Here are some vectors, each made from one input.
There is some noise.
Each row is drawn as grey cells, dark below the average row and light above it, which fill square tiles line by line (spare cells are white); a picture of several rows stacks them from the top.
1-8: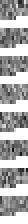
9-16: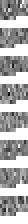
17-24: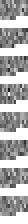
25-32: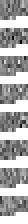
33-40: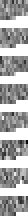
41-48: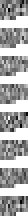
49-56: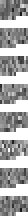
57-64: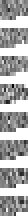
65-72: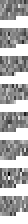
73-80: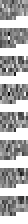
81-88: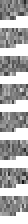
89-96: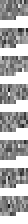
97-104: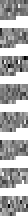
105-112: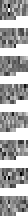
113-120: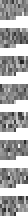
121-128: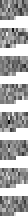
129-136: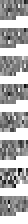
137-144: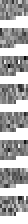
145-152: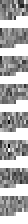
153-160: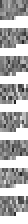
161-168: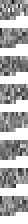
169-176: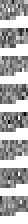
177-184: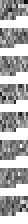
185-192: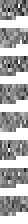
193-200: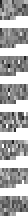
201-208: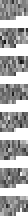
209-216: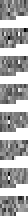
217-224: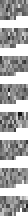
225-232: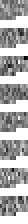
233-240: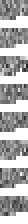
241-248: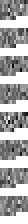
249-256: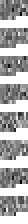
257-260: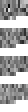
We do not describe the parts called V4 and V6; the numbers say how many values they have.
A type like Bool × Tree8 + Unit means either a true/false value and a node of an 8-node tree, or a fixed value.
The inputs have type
(Label8 × V4 + Tree7) × V6 + Line5 × Line5.
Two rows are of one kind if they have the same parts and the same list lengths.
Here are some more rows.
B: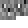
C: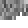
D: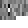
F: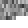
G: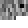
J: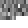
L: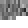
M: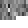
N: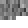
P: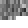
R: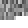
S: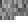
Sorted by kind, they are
B, D, L, M, N, P, R
C, F, J, S
G

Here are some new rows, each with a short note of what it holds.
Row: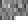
a node of a 7-node tree and a value of V6
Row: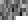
a node of a 7-node tree and a value of V6
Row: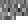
a node of a 7-node tree and a value of V6
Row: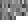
a node of a 7-node tree and a value of V6
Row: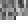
a point on each of two 5-point lines
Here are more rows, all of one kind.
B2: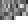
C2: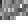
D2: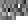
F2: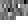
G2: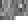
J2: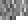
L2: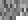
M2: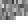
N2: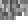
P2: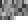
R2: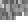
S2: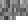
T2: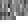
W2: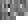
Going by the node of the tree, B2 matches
C2, F2 and N2.
